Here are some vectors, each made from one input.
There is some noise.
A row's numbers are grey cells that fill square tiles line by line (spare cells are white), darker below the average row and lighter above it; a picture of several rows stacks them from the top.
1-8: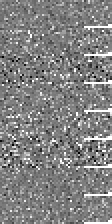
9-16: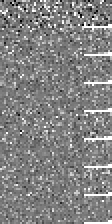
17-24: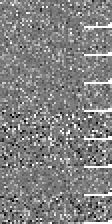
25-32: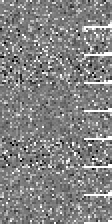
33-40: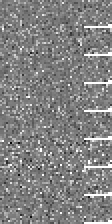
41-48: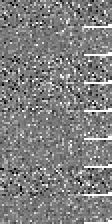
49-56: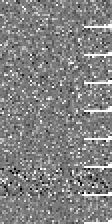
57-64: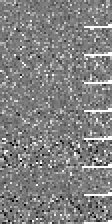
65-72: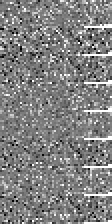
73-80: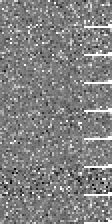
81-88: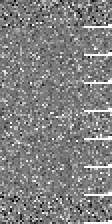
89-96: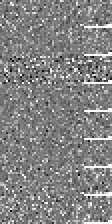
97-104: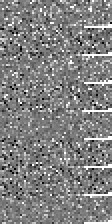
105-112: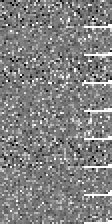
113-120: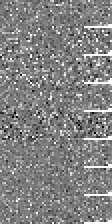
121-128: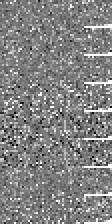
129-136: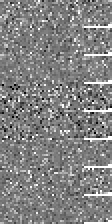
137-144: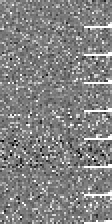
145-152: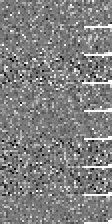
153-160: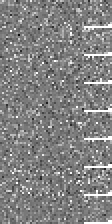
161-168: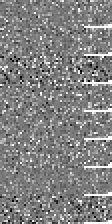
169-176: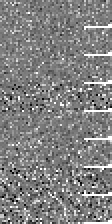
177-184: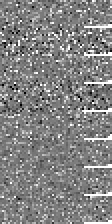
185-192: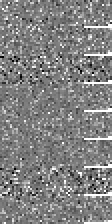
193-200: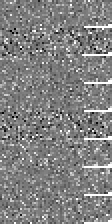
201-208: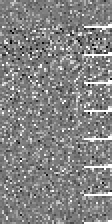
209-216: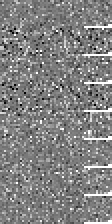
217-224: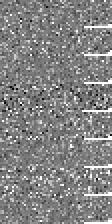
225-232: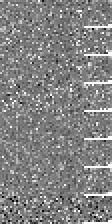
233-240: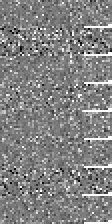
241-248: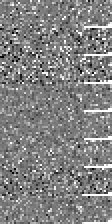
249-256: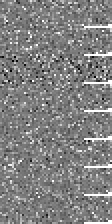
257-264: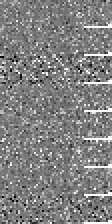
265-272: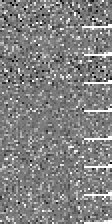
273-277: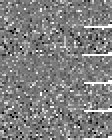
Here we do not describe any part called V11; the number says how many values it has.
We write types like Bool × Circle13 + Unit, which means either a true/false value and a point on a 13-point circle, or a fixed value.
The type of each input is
Bool × (Circle10 + V11) + Line7.
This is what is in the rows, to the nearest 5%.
About 25% of them hold a point on a 7-point line. The rest hold a true/false value, together with either a point on a 10-point circle, or a value of V11.
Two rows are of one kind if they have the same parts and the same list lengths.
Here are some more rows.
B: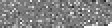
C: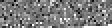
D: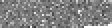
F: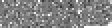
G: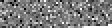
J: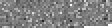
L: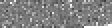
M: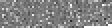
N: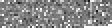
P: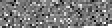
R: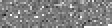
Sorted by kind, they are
B, J, L, M, R
C, G, P
D, F, N

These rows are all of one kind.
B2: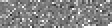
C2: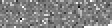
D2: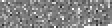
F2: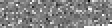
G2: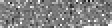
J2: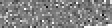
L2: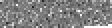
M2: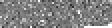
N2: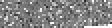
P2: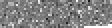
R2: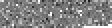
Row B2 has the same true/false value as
C2 and D2.
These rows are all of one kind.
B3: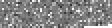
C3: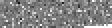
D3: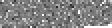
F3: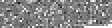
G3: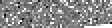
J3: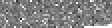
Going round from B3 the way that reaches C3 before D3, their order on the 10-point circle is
B3, G3, C3, F3, J3, D3.
